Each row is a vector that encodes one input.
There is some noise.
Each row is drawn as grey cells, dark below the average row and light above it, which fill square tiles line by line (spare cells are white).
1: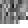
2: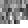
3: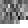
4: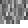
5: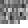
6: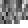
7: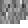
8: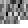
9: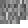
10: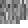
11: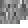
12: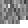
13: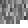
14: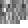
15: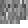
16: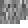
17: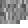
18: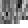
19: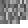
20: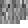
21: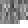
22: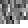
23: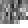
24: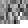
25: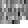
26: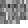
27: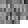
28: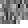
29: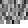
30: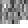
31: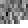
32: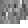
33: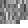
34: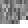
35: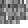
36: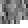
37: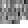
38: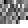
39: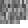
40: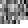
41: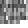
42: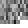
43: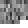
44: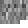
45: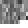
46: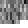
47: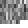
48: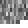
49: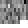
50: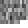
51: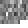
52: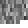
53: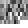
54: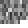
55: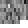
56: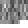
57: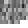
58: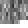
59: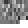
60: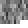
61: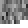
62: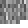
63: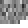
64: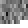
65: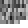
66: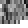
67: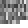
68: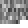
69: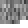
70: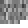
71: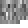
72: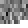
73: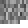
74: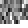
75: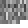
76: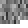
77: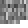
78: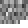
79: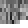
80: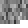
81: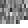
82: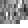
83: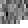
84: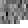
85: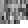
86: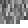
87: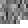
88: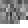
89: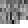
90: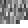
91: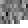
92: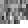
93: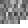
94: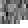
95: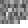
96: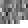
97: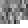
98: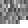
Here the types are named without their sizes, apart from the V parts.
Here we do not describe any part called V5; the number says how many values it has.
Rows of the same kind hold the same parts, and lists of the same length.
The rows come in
4 kinds.
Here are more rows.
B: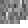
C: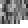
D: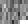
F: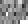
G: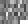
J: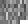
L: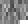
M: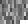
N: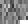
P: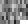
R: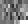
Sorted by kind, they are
B, F, G, J
C, P
D, L, N, R
M

